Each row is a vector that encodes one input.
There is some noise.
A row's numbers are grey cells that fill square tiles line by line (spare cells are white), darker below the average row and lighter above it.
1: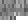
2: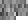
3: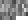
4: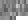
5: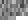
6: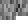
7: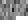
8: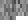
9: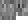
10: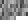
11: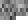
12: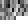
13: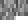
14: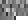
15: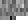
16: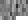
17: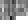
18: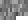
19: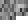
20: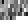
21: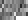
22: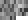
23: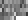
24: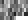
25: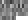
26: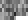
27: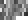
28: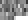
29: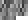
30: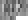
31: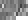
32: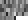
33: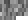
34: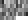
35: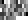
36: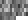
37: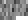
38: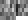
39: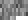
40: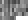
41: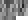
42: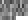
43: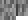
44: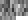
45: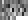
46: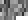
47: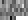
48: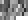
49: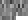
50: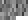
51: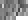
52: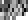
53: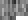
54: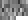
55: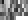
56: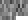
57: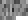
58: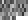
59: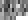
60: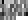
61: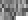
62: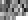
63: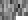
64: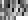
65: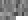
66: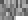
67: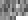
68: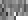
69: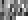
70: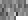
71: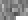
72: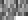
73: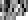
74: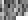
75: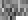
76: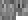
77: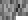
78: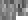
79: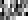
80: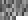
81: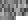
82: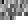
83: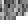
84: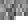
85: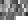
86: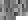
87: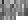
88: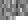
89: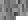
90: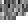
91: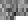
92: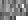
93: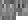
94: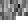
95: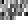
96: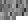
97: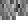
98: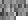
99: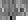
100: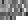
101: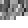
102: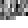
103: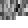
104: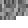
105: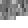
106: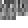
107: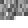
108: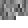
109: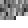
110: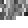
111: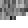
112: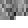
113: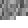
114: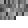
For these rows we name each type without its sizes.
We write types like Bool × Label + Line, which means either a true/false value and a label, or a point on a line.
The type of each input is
(Bool × Bool × Bool × Bool + Unit) × Line.
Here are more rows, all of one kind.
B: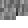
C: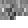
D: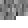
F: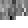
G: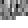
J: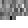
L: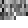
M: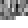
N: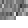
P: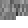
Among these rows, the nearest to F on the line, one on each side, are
C and P.
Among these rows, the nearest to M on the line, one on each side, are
B and G.
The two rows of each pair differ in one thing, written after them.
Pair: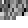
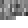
the place on the line
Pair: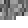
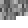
one of the four true/false values
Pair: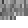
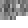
the place on the line
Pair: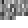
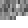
one of the four true/false values
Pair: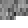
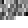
one of the four true/false values
